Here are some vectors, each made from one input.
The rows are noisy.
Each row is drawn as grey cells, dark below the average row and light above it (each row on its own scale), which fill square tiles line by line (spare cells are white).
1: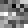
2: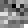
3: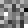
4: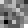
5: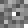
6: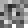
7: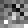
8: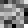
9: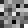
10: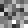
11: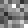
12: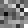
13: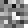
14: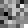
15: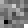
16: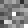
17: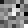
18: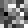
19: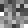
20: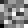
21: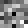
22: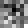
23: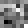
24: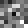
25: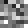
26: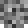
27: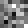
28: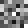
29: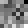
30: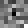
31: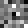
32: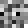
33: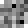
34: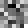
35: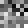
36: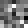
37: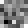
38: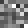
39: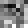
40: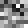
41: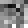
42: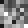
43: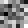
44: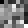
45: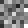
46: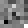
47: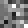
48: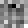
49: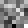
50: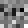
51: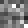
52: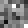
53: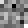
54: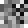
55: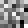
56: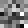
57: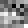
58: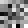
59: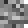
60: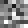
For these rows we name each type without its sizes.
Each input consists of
a node of a tree and a true/false value.
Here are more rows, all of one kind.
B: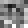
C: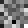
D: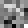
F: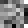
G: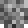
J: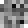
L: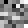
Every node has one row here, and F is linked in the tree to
L.
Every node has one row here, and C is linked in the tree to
B and G.
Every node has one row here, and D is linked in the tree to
G and J.
